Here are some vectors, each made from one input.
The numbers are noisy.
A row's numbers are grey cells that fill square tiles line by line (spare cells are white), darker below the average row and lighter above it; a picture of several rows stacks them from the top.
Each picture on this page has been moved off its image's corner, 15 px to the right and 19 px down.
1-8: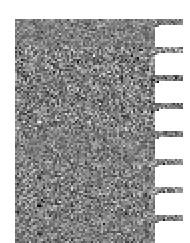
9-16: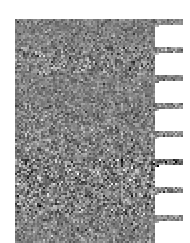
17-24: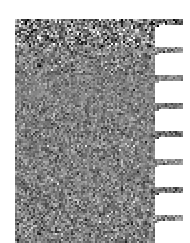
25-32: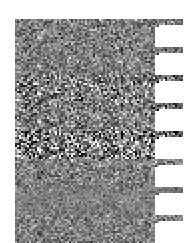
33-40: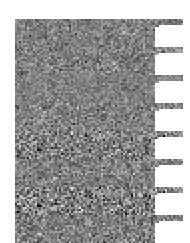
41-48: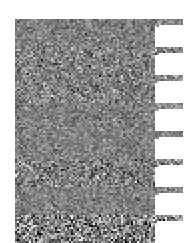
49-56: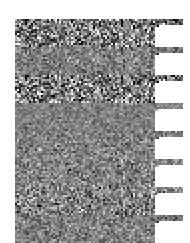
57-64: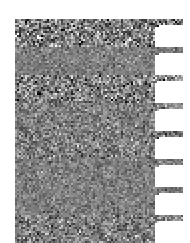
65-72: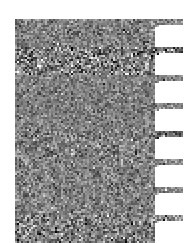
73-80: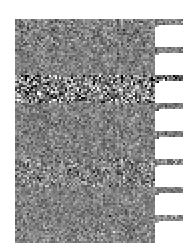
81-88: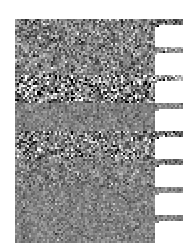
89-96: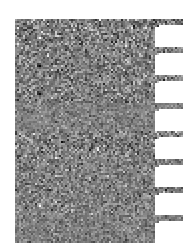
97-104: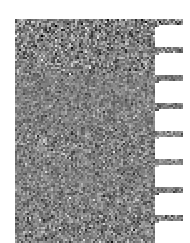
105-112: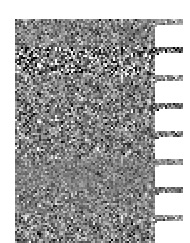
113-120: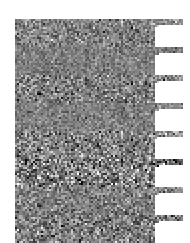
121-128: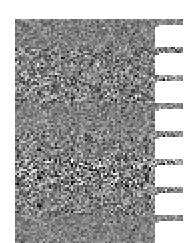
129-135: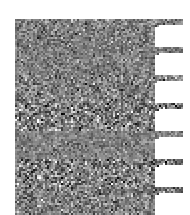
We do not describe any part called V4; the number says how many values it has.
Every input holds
a list of up to two items, each a point on a 5-point line and a value of V4.
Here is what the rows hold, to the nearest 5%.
All of them are lists of up to two items, each a point on a 5-point line and a value of V4: about 5% are empty, 45% hold one and 50% two.
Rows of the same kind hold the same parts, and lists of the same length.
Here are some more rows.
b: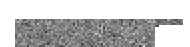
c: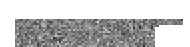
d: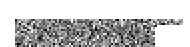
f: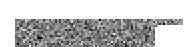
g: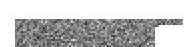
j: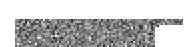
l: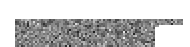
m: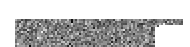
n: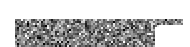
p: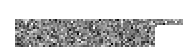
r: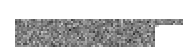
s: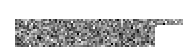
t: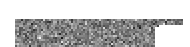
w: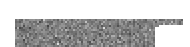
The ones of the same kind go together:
b, f, g, n
c, j, l, m, p, r, s, t, w
d

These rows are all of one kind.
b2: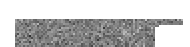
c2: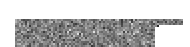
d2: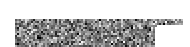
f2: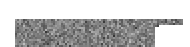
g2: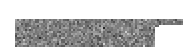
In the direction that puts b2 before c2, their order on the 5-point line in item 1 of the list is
d2, b2, c2, f2, g2.
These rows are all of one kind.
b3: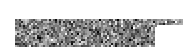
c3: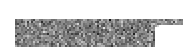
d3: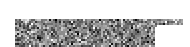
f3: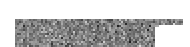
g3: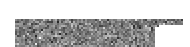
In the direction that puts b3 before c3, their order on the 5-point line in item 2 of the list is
b3, f3, g3, d3, c3.
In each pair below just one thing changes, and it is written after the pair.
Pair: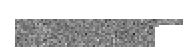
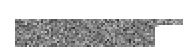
the value of V4 in item 1 of the list
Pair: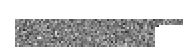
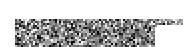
the place on the 5-point line in item 2 of the list
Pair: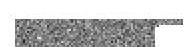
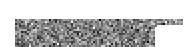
the place on the 5-point line in item 2 of the list
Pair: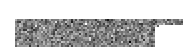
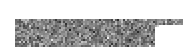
the value of V4 in item 1 of the list
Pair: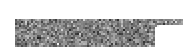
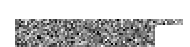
the place on the 5-point line in item 2 of the list
